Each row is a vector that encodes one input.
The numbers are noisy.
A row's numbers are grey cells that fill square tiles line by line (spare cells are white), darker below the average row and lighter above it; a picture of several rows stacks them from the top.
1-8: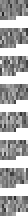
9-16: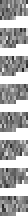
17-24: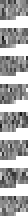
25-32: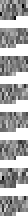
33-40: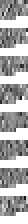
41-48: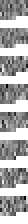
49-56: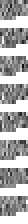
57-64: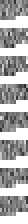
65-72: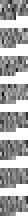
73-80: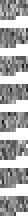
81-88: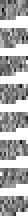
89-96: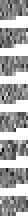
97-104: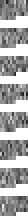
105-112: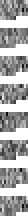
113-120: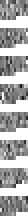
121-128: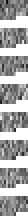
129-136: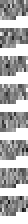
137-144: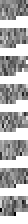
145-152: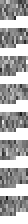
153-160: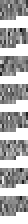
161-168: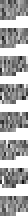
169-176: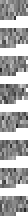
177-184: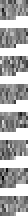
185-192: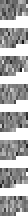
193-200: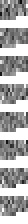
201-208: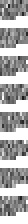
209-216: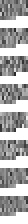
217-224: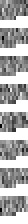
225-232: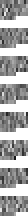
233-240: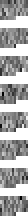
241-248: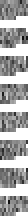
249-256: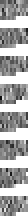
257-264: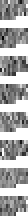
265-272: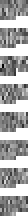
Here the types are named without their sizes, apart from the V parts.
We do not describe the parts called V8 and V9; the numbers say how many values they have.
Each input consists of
a label, together with either a label and a value of V8, or a value of V9.
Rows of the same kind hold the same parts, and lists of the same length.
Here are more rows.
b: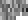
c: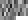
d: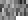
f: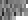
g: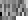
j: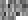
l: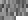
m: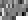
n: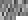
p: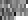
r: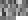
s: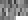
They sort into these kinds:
b, d, g, j, l, m
c, f, n, p, r, s

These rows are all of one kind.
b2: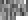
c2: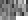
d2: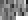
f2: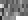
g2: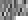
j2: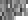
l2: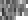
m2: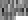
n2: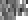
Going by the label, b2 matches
c2 and d2.
